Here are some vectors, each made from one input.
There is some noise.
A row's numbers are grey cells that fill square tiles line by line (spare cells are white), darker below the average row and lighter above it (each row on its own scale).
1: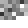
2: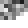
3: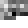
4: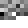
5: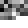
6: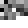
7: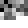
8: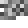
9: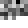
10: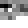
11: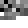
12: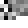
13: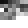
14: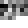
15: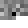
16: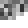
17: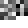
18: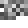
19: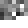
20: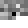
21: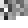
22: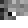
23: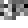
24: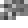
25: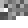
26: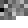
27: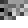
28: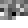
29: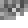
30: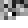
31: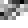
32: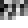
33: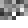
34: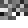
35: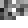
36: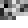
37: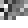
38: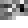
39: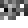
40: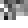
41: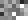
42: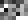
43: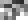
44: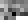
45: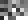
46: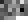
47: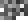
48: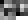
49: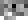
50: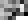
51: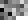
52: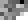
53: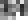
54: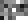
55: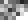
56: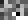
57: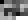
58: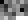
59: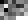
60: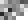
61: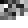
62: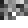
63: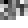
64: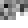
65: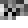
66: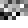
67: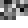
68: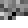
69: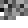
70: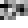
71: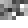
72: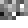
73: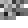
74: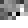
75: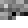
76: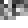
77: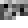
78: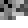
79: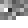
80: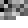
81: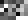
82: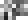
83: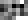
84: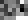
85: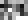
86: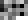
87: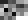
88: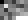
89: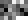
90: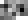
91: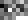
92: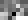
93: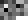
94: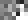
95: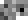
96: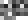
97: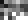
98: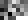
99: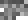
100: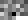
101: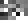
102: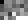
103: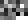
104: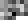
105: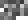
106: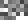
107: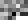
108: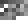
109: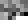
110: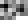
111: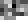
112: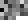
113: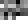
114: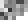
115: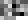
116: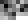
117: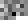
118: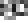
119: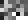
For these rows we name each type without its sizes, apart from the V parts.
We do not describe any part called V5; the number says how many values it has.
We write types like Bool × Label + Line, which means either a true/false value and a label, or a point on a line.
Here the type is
Bool × Label × V5.
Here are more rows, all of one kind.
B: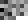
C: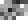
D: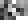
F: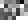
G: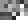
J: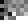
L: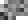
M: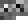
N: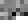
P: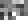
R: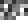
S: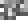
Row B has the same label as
D, F, G and J.
